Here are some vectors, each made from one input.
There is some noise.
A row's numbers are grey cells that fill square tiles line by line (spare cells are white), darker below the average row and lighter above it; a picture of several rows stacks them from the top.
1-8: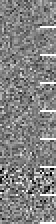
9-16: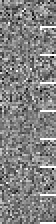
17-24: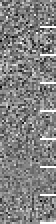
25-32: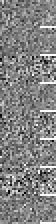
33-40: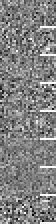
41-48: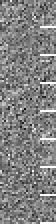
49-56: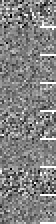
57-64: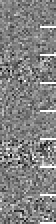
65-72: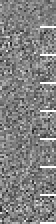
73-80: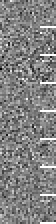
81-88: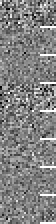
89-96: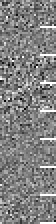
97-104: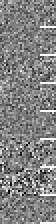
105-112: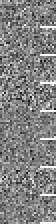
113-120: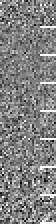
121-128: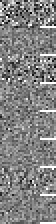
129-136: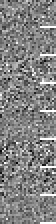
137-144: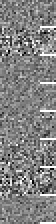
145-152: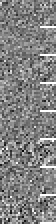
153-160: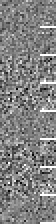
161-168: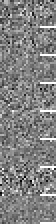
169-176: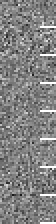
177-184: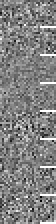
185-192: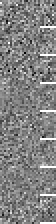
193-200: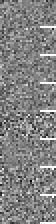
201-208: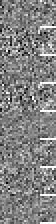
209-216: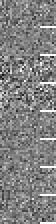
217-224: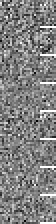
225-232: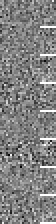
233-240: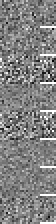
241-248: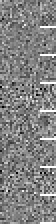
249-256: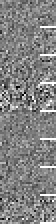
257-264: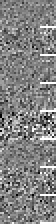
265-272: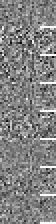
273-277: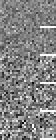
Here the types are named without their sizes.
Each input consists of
a list of items, each a point on a line and a true/false value.
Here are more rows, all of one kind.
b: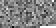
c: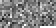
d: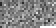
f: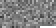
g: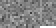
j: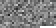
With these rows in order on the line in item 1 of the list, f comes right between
b and j.
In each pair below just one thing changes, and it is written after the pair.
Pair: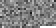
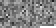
the true/false value in item 1 of the list
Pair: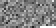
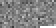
the true/false value in item 1 of the list
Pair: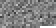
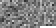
the true/false value in item 1 of the list
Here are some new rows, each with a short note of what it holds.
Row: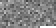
a list of three items
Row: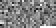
the empty list
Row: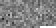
a list of two items
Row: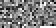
the empty list
